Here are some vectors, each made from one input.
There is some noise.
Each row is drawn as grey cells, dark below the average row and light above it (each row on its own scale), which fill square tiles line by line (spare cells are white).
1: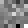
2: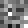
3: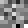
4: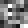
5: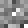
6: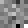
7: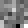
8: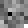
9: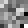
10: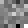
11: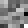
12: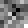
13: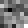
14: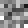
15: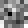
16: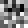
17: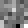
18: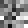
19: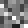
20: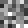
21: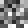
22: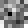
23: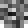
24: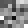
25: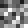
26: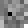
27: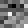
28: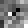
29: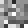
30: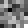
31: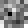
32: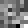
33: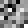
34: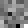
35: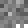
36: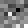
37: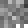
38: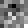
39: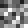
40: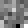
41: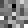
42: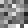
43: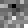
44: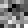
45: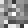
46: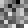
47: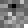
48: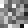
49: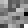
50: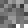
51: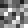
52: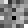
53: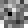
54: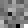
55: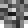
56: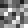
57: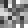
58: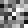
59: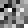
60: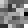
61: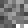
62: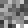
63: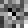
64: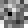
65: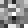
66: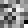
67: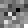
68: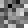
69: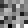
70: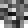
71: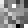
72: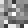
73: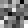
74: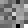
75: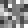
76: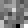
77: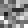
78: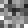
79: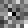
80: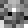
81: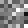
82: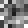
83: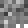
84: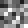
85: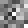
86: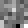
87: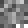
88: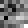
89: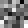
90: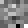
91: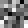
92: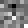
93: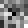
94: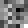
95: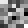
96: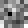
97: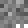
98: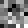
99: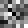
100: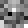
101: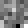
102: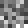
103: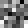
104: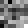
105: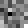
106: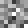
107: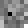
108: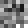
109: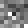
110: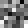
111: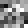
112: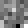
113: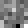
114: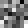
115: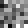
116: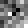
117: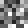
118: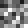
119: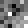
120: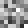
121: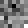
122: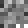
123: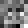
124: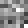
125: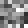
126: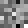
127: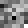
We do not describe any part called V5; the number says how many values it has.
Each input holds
a list of up to three items, each a true/false value and a value of V5.
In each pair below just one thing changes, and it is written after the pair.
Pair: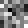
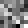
the value of V5 in item 1 of the list
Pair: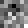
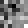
the true/false value in item 1 of the list
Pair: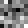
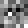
the true/false value in item 1 of the list
